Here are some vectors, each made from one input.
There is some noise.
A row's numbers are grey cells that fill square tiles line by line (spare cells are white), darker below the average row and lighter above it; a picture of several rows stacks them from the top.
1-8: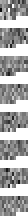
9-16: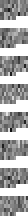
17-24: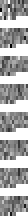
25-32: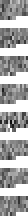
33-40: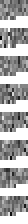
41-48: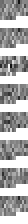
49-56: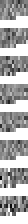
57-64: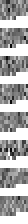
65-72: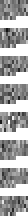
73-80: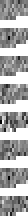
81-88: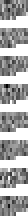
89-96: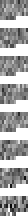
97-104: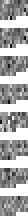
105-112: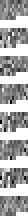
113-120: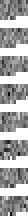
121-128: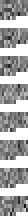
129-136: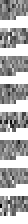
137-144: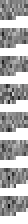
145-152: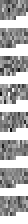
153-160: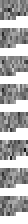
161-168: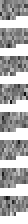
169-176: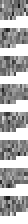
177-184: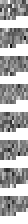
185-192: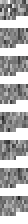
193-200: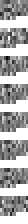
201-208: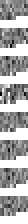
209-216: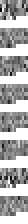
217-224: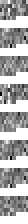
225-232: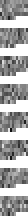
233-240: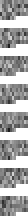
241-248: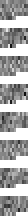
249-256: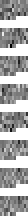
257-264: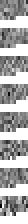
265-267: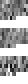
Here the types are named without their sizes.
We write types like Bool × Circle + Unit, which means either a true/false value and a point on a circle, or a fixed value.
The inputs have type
((Bool × Bool × Bool × Bool + Tree) × Tree + Unit) × Line.
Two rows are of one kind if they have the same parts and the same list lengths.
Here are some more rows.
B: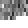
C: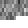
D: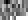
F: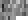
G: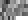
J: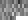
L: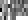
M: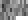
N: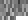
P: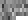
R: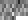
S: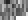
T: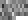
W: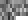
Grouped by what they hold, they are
B, C, D, G, S, W
F, J, M, N, P, R, T
L

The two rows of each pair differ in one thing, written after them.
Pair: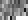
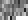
one of the four true/false values
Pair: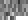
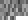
one of the four true/false values
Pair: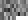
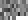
the node of the tree
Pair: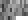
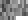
the node of the tree
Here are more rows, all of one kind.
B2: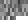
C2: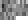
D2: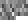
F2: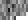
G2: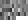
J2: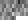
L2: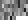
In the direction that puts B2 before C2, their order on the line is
L2, B2, J2, D2, C2, G2, F2.
